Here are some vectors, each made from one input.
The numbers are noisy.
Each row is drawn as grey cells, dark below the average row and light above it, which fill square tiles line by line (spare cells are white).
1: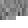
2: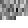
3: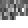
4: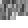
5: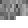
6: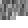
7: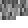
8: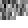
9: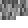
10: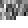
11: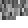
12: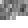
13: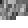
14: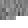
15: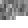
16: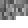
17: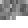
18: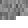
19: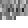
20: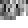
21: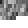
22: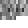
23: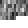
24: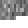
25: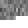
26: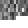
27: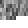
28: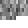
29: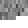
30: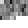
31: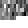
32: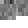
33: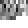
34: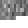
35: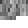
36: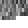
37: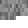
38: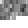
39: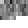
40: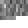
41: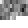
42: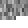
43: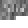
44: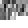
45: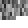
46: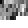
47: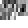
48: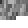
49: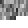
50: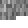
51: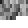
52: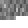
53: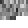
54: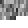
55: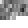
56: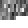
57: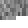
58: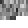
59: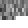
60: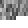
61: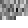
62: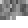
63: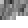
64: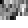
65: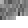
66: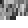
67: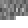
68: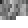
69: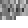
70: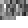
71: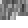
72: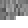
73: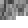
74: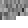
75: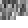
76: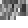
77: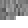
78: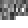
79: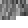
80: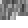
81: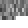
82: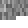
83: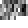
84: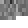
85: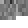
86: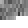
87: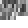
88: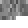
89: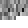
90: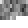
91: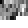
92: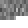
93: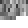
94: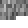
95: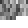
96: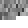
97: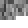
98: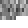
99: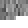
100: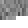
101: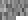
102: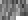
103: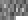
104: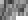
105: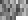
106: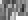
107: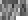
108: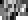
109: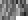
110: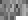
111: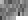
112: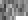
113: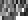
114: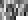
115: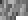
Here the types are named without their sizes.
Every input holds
a point on a line.
